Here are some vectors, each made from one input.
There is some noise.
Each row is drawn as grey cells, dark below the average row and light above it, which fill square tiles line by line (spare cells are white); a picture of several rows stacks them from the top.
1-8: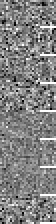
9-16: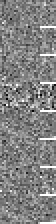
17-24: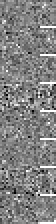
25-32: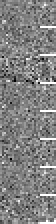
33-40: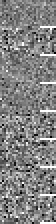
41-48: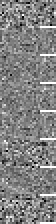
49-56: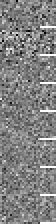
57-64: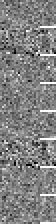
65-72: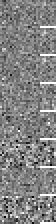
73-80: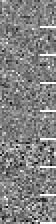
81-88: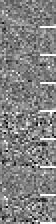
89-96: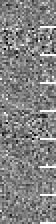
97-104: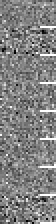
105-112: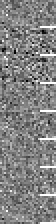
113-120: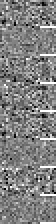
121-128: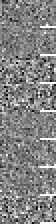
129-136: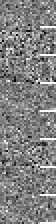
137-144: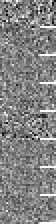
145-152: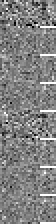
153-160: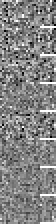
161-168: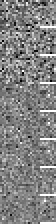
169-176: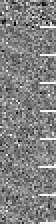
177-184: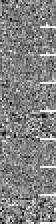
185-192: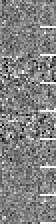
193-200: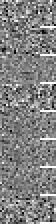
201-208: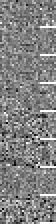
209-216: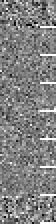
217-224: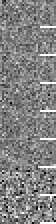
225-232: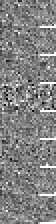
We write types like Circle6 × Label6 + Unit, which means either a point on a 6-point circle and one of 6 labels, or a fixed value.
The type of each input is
Bool × Line6 + Label5 × List3(Line5).
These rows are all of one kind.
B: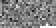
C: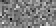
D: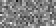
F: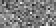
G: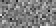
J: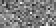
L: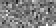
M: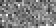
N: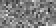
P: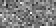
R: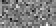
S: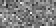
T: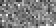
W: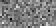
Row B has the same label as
C, G, R and W.
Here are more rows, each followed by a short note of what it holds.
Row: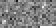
one of 5 labels, together with a list of three items
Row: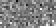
one of 5 labels, together with a list of one item
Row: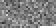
one of 5 labels, together with a list of two items
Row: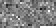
one of 5 labels, together with a list of two items
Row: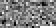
one of 5 labels, together with the empty list
